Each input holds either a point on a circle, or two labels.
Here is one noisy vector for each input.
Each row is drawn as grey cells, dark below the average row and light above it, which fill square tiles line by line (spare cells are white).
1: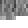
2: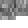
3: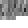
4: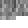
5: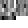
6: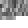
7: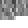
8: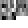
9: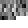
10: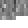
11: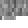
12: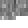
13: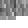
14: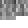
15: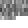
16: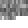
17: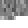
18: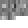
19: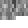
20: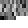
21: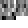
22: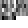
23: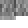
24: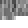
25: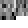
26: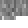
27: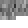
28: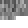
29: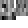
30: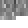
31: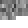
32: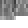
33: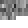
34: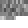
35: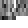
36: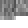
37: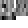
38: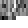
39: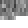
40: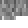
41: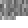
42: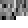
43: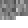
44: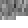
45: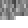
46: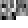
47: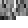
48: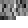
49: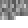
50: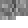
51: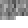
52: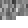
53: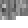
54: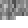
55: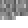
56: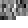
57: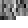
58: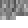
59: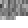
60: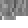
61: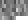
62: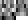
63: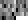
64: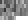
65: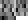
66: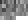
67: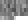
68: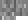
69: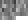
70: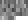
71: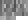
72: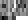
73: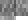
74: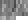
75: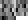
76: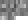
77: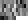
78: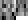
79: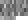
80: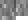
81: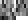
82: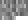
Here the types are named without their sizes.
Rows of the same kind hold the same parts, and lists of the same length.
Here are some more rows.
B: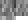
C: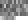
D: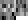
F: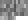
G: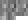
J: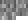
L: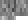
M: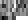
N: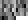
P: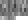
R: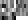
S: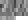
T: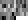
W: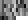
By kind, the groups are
B, C, F, G, J, L, P, S
D, M, N, R, T, W

